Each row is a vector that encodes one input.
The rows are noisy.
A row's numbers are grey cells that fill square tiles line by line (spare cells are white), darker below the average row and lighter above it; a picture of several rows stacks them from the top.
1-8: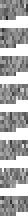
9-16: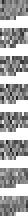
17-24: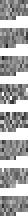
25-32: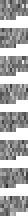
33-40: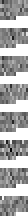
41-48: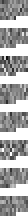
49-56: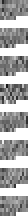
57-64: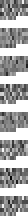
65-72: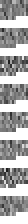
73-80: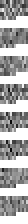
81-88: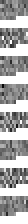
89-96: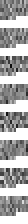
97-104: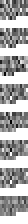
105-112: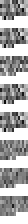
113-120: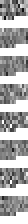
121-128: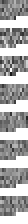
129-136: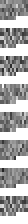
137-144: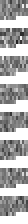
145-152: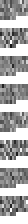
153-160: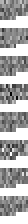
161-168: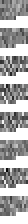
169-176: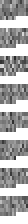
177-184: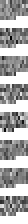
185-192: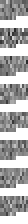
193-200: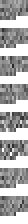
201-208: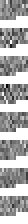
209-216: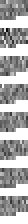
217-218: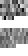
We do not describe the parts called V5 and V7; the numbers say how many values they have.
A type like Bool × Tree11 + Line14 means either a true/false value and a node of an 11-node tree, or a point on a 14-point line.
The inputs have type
Bool × V7 + Label10 × V5 + Unit.
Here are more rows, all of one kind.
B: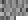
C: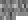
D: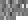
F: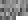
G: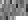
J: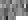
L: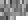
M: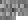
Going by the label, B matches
G and L.
